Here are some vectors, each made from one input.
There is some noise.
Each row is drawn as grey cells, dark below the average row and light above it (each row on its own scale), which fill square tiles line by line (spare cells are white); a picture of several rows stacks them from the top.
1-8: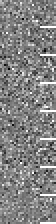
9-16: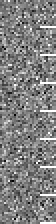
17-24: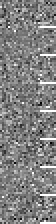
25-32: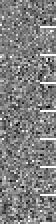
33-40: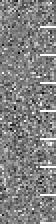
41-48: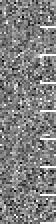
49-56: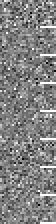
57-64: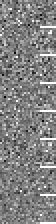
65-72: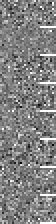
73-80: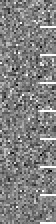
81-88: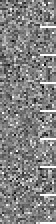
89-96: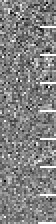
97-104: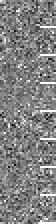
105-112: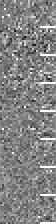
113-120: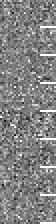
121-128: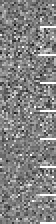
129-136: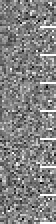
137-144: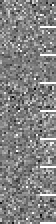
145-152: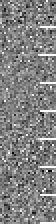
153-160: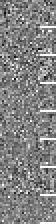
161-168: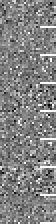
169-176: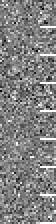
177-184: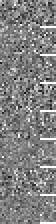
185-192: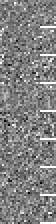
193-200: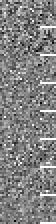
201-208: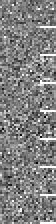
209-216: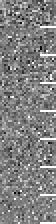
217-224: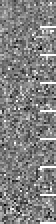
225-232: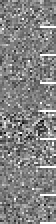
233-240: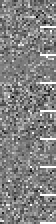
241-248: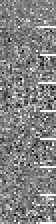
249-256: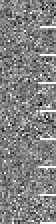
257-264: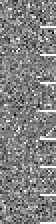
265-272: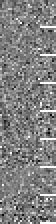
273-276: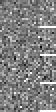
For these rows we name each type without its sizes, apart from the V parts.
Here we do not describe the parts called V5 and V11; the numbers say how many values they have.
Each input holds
a point on a line, a node of a tree, a value of V5 and a value of V11.
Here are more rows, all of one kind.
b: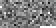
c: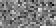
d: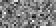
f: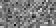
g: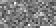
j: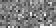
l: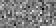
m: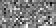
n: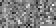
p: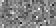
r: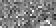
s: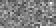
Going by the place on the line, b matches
n and s.
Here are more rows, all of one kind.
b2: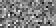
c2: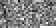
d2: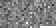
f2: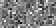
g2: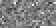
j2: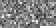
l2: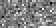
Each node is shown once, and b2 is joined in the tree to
f2 and j2.
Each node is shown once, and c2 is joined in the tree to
d2.
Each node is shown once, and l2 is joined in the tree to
g2.
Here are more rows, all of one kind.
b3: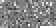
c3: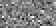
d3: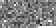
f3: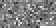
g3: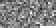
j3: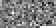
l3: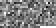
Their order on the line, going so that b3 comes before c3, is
g3, d3, b3, j3, c3, l3, f3.
